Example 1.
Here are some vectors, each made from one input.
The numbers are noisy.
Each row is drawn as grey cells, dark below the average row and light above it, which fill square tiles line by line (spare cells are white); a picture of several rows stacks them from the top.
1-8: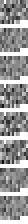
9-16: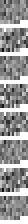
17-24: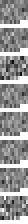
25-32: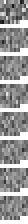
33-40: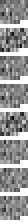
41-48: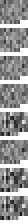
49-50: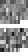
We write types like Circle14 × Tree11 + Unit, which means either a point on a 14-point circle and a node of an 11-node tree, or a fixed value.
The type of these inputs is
Bool × Bool × Bool + Line6.
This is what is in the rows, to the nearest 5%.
About 35% of them hold a point on a 6-point line. The rest hold three true/false values.
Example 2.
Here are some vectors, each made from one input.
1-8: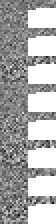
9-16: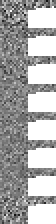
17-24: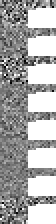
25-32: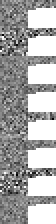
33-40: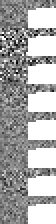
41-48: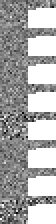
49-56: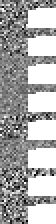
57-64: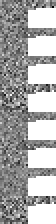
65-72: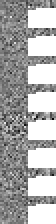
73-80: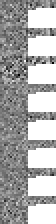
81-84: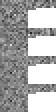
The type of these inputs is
List2(Line5).
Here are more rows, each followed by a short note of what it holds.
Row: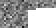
a list of two items
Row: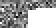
the empty list
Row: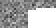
a list of one item
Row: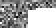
the empty list
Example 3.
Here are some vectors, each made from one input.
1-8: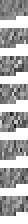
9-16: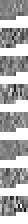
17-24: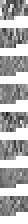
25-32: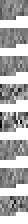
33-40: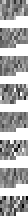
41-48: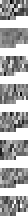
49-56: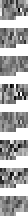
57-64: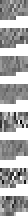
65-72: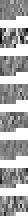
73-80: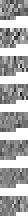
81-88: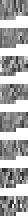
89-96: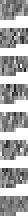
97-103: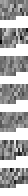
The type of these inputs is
Bool × Circle11 + Unit.
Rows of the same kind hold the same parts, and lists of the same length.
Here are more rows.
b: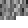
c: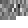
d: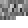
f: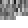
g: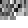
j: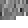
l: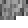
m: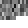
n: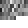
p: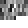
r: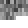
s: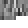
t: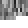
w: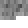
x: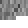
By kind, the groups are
b, c, d, f, g, j, l, n, p, s, t, w, x
m, r

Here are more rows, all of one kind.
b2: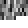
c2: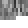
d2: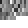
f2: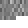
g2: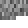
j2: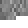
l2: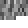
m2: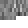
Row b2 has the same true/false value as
c2 and l2.
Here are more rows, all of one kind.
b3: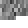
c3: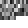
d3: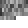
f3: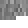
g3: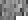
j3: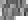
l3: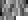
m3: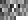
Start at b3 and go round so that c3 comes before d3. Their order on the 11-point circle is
b3, l3, j3, c3, m3, f3, d3, g3.
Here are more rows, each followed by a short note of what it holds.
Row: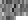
a fixed value
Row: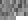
a point on an 11-point circle and a true/false value
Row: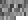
a point on an 11-point circle and a true/false value
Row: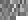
a point on an 11-point circle and a true/false value
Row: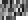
a fixed value
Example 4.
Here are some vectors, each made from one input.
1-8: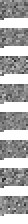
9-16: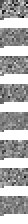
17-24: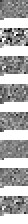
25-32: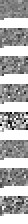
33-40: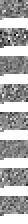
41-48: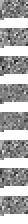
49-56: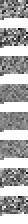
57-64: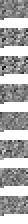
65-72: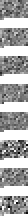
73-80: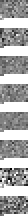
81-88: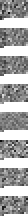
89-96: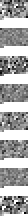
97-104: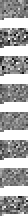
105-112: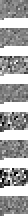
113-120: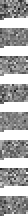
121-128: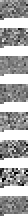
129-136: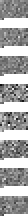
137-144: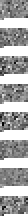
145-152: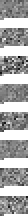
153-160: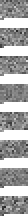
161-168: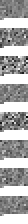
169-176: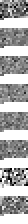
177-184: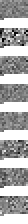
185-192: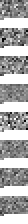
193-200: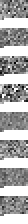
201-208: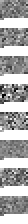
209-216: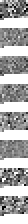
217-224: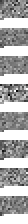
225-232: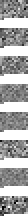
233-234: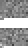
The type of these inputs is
Bool × Bool × Bool + Tree13 + Unit.
